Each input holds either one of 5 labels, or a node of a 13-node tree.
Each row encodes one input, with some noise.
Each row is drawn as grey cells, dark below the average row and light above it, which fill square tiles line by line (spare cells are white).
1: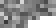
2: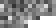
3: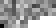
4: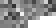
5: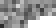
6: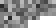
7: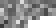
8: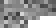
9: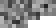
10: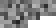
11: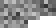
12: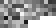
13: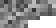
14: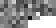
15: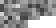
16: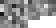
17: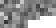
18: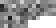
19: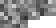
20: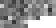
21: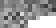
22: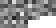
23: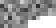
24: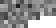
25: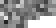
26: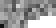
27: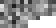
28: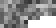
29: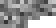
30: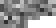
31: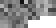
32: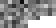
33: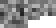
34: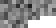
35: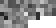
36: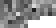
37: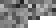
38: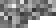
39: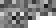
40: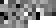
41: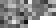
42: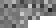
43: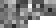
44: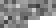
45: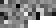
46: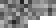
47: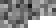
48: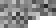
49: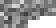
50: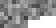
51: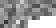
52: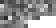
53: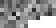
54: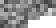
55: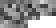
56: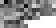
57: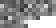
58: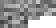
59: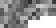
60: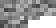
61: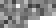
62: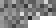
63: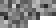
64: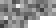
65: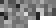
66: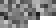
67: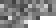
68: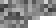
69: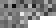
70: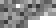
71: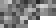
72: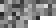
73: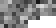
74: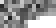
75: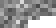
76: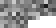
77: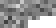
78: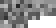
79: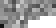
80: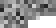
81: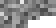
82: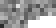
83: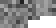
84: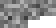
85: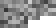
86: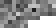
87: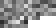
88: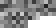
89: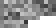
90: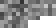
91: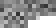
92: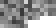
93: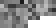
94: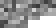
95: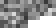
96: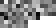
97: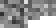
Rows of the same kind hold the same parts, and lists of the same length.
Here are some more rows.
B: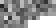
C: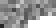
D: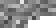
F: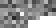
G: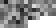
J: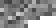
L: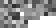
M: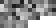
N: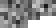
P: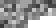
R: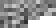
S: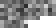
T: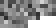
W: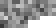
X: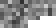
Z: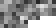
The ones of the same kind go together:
B, C, D, P, R, W
F, G, J, L, M, N, S, T, X, Z

